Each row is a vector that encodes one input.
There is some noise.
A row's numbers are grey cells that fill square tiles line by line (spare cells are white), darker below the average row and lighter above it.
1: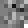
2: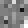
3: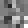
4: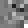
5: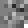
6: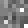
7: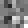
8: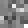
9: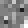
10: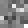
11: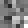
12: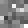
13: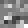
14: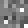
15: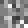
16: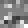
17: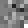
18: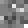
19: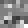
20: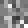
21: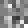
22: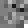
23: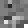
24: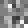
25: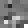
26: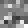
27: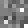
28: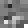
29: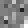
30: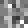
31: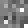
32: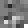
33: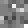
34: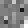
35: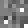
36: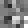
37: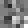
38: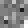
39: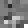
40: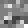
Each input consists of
three true/false values.
